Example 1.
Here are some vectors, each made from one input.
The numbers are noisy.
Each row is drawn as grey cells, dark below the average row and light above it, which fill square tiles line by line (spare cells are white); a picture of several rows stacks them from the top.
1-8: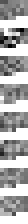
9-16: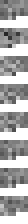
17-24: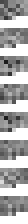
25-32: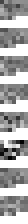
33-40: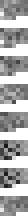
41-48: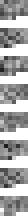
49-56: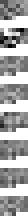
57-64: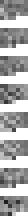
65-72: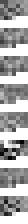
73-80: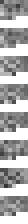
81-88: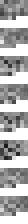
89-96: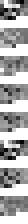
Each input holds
a list of up to two points on a 6-point line.
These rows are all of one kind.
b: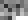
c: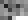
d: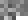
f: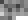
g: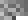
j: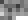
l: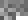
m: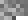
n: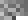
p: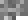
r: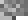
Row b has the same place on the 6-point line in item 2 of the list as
f and j.
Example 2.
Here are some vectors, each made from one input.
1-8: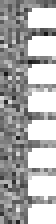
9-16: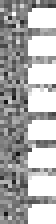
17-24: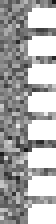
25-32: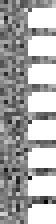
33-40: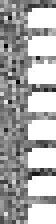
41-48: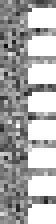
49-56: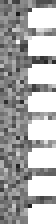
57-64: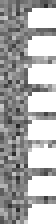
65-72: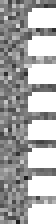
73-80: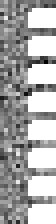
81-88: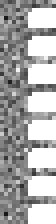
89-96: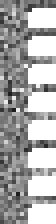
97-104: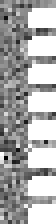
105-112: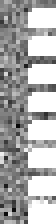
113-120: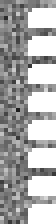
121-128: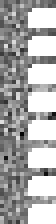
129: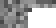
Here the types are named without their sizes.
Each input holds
either a node of a tree, or three true/false values.
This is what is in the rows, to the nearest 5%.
About 50% of them hold a node of a tree. The rest hold three true/false values.
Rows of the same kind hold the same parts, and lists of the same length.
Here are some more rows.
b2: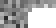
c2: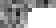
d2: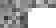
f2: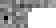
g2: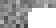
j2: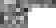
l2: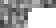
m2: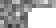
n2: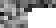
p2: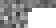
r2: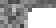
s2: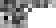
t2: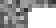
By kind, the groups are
b2, d2, f2, g2, m2, s2
c2, j2, l2, n2, p2, r2, t2

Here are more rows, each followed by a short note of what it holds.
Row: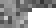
a node of a tree
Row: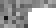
three true/false values
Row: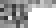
three true/false values
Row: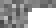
a node of a tree
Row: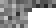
a node of a tree
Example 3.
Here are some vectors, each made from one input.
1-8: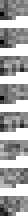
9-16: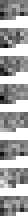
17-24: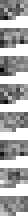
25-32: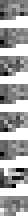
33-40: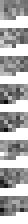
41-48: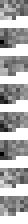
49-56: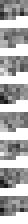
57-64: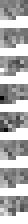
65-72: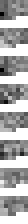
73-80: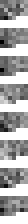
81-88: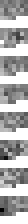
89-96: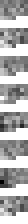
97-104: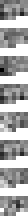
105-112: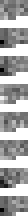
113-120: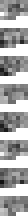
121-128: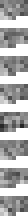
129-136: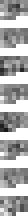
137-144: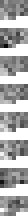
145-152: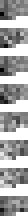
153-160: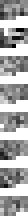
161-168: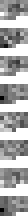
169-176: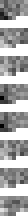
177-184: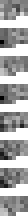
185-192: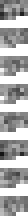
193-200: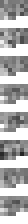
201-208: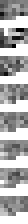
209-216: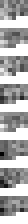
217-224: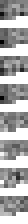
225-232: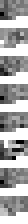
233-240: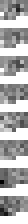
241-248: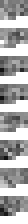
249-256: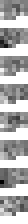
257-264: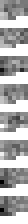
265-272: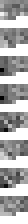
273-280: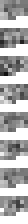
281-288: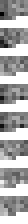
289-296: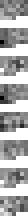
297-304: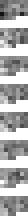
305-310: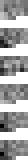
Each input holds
a list of up to two points on a 6-point line.
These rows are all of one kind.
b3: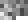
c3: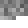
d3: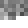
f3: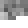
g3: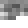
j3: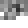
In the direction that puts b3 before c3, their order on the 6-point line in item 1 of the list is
b3, d3, c3, f3, g3, j3.
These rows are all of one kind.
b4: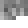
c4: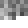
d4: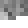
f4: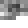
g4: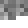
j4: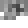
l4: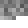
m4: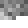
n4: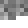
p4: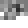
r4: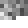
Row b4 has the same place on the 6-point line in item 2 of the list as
j4 and m4.
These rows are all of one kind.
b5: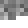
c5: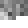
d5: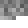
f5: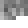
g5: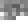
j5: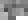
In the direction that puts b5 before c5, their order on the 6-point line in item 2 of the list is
b5, j5, c5, g5, f5, d5.
